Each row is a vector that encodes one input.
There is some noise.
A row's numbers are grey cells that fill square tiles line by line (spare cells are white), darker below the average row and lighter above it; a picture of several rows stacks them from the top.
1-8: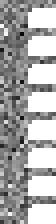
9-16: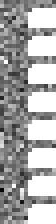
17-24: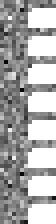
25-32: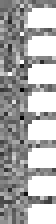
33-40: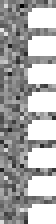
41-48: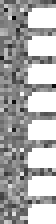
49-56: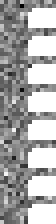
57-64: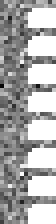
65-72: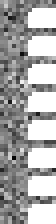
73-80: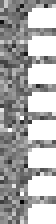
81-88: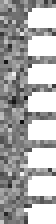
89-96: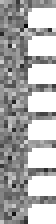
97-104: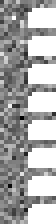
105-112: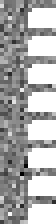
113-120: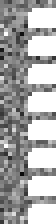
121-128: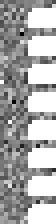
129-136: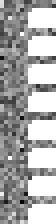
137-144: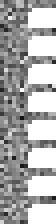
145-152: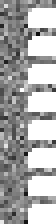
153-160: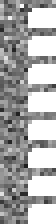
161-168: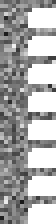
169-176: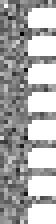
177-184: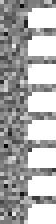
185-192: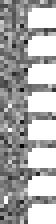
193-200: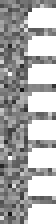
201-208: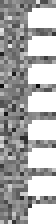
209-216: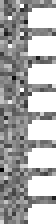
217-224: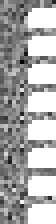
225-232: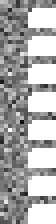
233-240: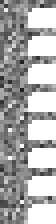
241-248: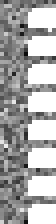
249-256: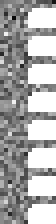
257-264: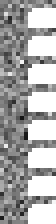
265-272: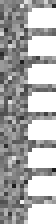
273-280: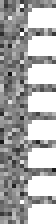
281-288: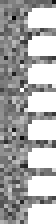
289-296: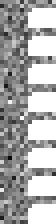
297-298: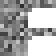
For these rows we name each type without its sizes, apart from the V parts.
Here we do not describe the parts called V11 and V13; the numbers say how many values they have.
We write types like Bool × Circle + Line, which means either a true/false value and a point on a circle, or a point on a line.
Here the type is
Label × (Tree + Unit) + (Line + V13) × V11.
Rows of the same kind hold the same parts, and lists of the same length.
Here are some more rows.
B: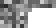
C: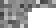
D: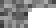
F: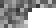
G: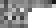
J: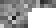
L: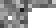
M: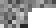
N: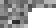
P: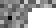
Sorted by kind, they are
B, C, F, N
D, G, J, M
L
P

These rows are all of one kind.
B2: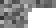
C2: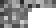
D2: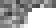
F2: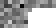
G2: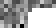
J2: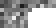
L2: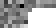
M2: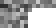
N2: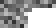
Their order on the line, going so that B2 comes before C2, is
N2, G2, B2, F2, L2, D2, J2, M2, C2.
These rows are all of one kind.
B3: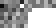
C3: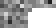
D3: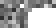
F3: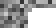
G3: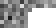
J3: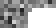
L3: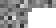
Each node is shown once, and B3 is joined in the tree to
D3 and G3.
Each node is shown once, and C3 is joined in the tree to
J3.
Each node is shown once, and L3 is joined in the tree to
F3.
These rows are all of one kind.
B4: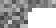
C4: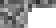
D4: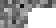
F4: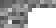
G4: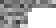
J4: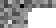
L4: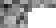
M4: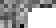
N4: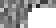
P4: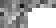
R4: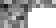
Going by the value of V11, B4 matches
C4 and N4.
